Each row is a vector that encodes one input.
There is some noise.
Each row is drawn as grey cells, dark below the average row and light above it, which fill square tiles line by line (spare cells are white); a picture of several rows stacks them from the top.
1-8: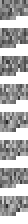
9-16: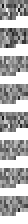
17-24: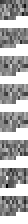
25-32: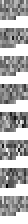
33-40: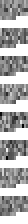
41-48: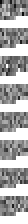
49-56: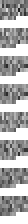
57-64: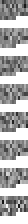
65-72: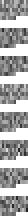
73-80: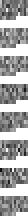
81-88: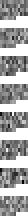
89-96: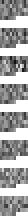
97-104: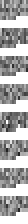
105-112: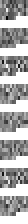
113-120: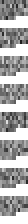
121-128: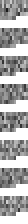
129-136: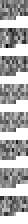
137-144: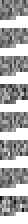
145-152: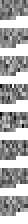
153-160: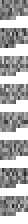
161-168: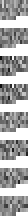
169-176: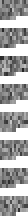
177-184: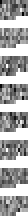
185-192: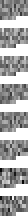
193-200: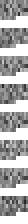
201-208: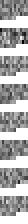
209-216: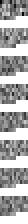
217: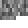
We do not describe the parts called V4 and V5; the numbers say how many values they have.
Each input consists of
either a true/false value, a value of V4 and a value of V5, or a list of up to two points on a 6-point line.
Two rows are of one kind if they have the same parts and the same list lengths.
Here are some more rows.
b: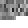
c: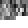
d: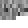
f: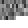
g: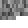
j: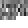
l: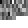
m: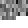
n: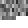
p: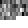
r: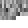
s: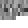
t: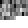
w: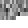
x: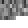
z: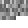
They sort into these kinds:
b, d, m, n, r, s, w, z
c, f, g, j, p
l
t, x

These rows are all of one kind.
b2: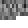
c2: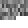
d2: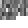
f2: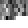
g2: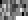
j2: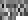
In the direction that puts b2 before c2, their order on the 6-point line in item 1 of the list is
g2, f2, b2, d2, c2, j2.
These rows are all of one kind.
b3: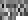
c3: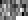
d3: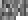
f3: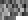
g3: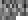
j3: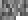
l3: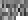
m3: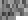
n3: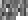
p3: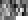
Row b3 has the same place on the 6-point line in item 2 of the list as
d3, f3, g3 and l3.
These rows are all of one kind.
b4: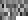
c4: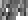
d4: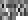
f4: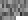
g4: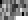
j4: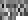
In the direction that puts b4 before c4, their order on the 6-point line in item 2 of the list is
g4, f4, b4, j4, d4, c4.
